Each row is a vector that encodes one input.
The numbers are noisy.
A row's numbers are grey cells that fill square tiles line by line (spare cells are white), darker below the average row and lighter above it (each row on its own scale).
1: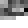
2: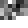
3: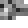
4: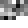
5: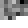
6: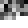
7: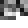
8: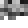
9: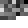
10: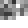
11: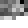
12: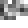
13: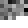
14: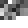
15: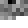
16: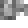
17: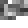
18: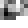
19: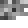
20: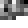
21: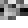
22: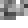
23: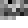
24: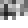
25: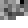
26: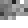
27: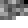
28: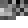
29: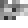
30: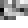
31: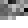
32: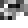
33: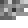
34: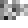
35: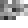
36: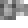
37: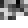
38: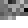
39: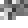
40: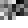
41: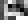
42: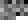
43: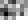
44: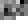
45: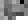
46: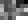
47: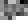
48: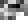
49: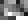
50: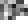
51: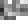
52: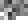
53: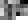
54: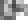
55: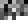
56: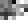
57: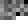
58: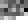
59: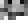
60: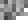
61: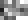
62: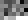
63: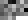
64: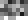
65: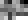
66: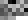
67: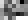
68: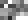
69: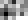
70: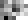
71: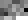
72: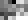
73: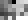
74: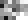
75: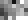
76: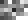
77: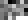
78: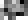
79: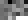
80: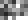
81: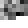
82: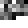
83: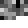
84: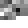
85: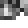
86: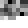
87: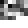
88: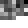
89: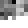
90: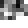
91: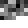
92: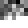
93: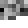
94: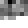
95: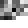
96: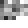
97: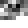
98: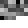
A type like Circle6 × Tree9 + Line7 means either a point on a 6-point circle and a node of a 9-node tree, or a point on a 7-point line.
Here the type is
(Circle9 + Unit) × Line9.
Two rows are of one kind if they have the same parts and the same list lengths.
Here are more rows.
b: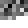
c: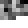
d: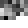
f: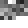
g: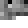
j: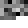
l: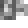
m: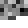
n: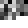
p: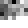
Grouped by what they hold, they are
b, c, d, f, g, j, m, n
l, p

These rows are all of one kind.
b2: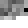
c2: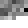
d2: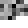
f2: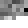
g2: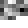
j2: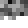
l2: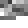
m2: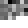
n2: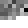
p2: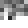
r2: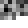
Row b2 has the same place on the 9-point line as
c2, f2, m2 and n2.
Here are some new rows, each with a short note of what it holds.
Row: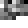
a point on a 9-point circle and a point on a 9-point line
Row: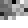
a point on a 9-point line
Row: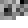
a point on a 9-point circle and a point on a 9-point line
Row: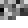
a point on a 9-point circle and a point on a 9-point line
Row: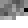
a point on a 9-point circle and a point on a 9-point line
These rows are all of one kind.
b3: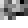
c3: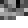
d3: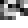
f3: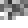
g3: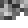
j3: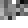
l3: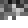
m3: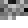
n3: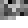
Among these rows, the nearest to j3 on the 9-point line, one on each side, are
b3 and c3.
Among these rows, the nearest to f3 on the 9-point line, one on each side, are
c3 and g3.
